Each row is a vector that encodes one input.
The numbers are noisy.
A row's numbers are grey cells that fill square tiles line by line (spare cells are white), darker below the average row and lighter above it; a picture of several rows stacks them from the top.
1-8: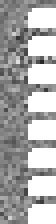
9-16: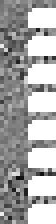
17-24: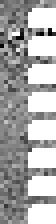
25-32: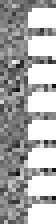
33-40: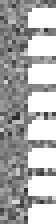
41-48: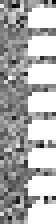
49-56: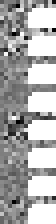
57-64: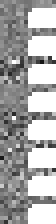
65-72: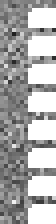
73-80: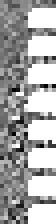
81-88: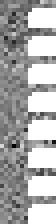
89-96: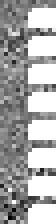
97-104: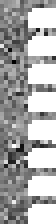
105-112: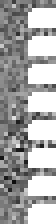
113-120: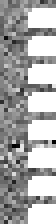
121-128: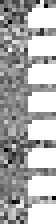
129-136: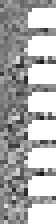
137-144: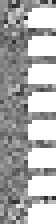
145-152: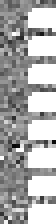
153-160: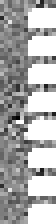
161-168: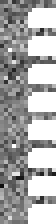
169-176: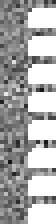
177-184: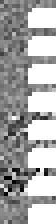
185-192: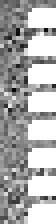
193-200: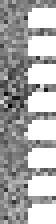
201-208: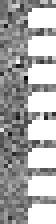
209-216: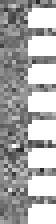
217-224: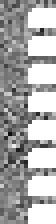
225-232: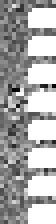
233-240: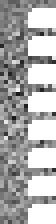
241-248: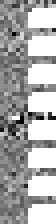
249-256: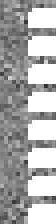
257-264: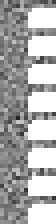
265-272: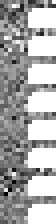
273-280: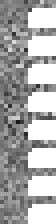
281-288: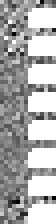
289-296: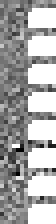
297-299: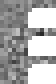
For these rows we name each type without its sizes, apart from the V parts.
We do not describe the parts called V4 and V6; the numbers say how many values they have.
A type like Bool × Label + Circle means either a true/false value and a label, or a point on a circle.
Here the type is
Bool × Line × V4 × V6.
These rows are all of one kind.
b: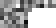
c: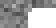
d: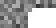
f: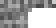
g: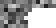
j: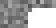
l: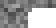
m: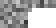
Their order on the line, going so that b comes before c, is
f, b, c, m, l, g, d, j.
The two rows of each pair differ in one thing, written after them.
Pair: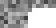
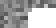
the value of V4
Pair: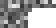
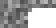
the place on the line
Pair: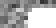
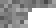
the value of V4
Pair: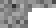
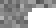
the value of V4
